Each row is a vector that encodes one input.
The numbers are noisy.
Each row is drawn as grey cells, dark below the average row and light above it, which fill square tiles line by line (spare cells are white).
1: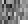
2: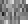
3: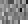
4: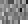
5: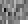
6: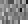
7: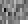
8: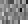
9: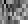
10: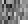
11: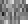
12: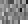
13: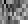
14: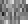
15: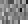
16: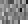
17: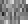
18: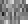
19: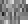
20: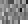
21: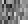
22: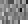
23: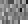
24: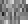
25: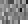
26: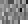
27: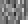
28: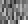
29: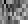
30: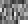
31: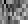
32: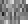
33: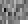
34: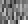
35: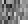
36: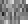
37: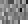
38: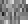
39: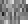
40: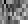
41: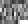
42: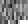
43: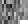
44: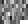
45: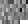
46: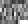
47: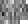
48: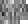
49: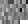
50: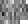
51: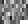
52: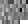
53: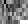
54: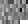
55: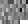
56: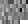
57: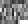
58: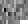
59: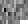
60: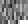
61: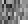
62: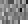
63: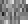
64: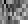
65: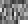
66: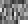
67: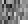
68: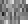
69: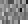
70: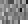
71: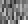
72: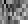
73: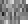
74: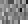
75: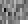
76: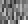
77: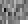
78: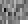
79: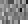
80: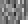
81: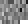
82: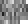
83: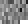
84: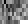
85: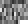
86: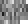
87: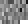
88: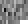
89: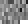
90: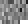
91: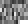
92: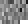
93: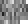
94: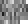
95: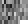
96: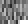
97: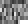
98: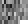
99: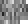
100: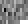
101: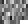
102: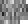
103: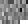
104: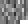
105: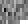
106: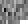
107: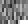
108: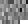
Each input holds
either a point on a 4-point line, or a point on a 5-point line.
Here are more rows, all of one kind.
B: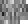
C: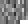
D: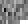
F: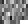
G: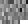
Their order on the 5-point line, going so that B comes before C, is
F, B, D, C, G.
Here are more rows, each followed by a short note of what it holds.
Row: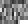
a point on a 4-point line
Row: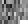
a point on a 4-point line
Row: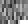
a point on a 4-point line
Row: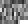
a point on a 4-point line
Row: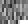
a point on a 4-point line
